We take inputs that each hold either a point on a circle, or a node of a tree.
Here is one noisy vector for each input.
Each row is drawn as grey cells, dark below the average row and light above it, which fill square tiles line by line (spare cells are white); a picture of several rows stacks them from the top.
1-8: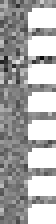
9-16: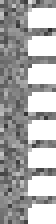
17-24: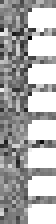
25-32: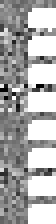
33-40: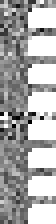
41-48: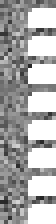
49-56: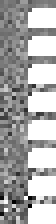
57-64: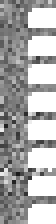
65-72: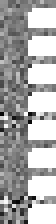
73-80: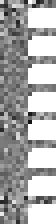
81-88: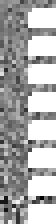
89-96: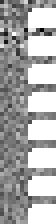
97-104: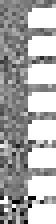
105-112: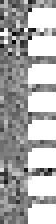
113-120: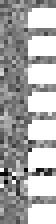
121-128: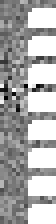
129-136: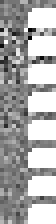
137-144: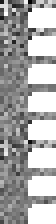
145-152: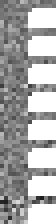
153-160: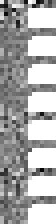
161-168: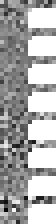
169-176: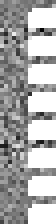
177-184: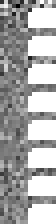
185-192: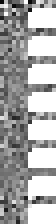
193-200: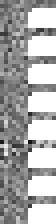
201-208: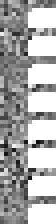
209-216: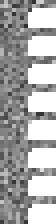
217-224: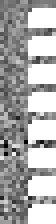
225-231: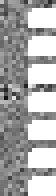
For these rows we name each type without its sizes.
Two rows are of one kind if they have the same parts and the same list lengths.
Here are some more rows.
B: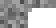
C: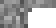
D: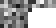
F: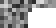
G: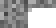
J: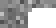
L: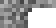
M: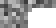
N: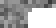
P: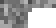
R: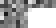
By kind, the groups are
B, C, D, F, G, J, L, M, N, R
P

